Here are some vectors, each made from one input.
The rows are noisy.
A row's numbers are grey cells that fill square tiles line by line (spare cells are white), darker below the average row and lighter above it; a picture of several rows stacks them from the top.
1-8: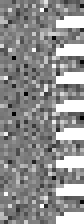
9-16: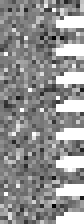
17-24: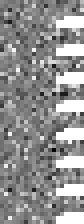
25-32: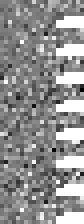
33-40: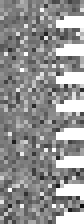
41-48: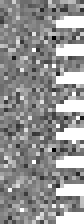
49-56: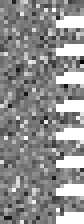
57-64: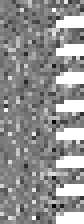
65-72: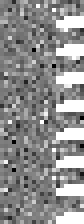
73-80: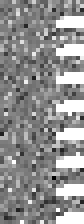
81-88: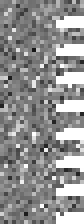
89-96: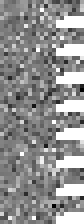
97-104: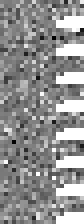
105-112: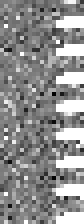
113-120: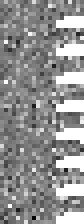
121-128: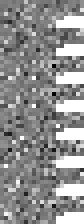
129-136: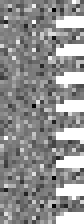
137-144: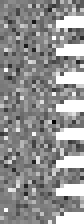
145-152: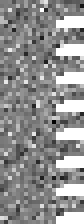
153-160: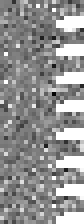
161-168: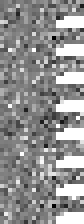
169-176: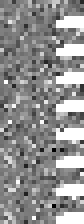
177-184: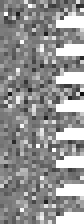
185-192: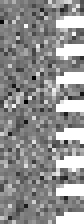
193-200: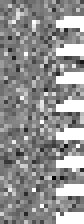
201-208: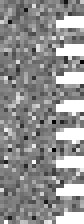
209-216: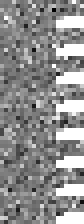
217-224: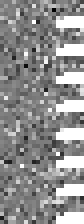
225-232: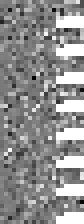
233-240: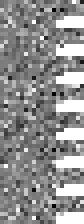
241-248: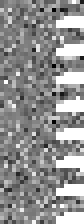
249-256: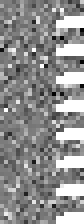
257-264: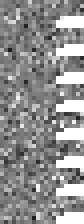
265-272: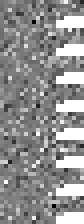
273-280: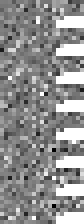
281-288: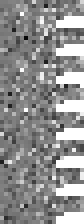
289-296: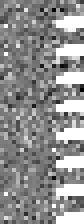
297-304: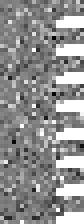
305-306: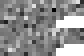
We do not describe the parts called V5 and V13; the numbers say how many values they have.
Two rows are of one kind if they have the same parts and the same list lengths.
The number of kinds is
2.
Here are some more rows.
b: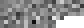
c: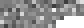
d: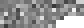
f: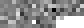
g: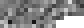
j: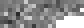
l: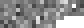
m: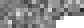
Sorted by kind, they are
b, c, d, g, j, l
f, m

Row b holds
a value of V5 and a value of V13.
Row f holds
one of 4 labels, a true/false value and a value of V13.
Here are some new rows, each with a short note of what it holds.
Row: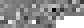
one of 4 labels, a true/false value and a value of V13
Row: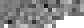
a value of V5 and a value of V13
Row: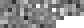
a value of V5 and a value of V13
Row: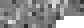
one of 4 labels, a true/false value and a value of V13
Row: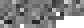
a value of V5 and a value of V13
